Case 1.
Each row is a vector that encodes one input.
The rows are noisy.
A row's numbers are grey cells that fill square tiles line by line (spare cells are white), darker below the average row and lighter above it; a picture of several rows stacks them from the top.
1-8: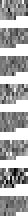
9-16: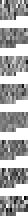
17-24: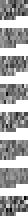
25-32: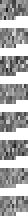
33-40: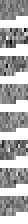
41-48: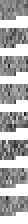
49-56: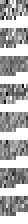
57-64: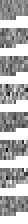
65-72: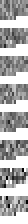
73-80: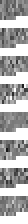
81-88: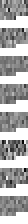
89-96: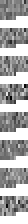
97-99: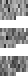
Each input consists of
either a point on a 6-point circle and a true/false value, or a fixed value.
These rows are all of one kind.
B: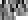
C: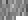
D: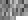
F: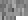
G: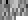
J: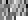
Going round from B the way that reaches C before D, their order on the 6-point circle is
B, C, J, D, G, F.
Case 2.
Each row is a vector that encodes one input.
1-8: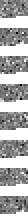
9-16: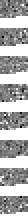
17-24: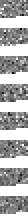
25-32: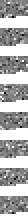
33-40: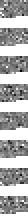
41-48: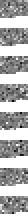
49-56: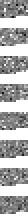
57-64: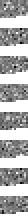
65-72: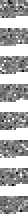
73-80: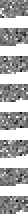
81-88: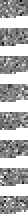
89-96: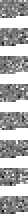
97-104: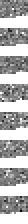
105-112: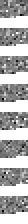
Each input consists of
one of 6 labels and three true/false values.
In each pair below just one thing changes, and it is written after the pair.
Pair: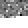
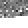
one of the three true/false values
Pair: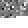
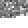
one of the three true/false values
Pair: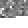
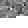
the label
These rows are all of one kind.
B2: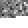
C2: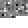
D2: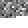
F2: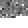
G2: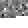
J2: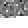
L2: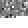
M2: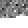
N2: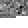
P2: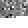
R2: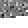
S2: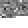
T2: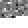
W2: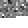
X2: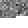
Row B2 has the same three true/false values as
J2, L2, P2 and S2.
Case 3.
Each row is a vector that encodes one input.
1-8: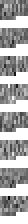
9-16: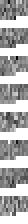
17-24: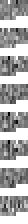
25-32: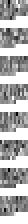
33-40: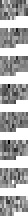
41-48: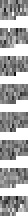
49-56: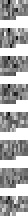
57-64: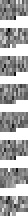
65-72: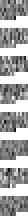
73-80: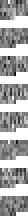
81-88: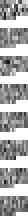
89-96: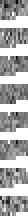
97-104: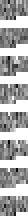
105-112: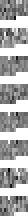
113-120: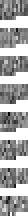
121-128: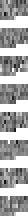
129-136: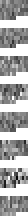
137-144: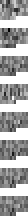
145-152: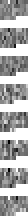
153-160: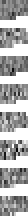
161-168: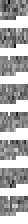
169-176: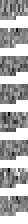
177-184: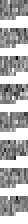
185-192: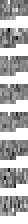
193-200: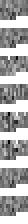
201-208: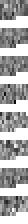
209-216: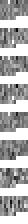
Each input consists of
a list of up to two points on a 6-point circle.
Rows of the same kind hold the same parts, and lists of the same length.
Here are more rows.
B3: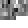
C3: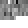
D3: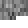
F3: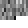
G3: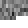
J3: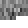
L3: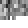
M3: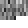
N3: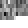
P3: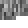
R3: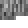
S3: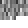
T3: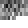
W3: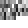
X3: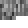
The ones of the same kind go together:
B3, D3, F3, G3, J3, M3, P3, R3, X3
C3, L3, N3, S3, T3
W3

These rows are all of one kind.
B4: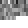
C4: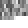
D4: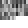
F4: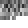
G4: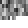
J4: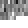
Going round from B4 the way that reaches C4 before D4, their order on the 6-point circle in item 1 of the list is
B4, J4, F4, G4, C4, D4.
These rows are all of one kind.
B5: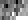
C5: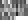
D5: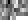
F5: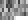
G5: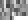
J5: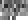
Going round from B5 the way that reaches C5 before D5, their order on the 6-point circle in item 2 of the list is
B5, C5, J5, F5, D5, G5.
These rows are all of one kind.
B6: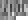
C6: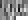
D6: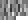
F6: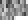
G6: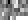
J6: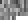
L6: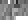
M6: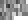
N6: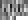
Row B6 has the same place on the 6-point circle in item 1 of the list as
C6, D6 and N6.
